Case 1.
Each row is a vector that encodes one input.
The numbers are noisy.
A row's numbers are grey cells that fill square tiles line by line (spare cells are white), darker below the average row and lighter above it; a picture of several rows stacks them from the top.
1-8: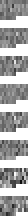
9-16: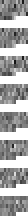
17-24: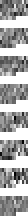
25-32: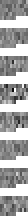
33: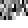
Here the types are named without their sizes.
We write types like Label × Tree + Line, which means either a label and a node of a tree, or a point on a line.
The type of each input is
Label.
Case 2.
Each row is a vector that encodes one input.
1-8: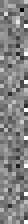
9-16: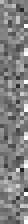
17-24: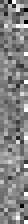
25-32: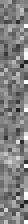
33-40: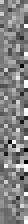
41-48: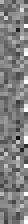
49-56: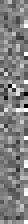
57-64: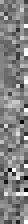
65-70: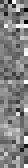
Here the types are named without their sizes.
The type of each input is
Circle + Unit.
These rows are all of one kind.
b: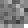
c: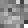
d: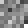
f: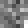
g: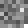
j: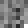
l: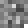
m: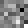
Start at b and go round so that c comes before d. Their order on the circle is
b, f, j, l, m, c, d, g.
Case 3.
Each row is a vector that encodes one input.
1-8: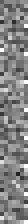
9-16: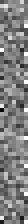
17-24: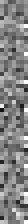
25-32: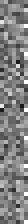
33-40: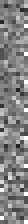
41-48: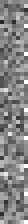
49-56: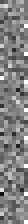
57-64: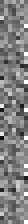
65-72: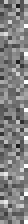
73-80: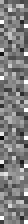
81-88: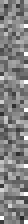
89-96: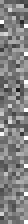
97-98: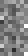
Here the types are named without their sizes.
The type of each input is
Line.
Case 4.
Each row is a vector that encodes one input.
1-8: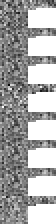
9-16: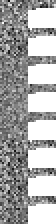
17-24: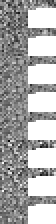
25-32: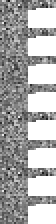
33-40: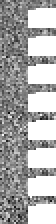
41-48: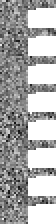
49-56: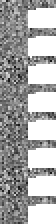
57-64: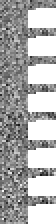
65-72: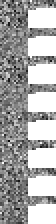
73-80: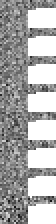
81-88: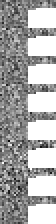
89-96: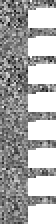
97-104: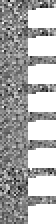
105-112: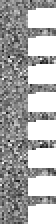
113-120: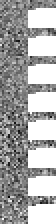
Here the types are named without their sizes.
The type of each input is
Line.
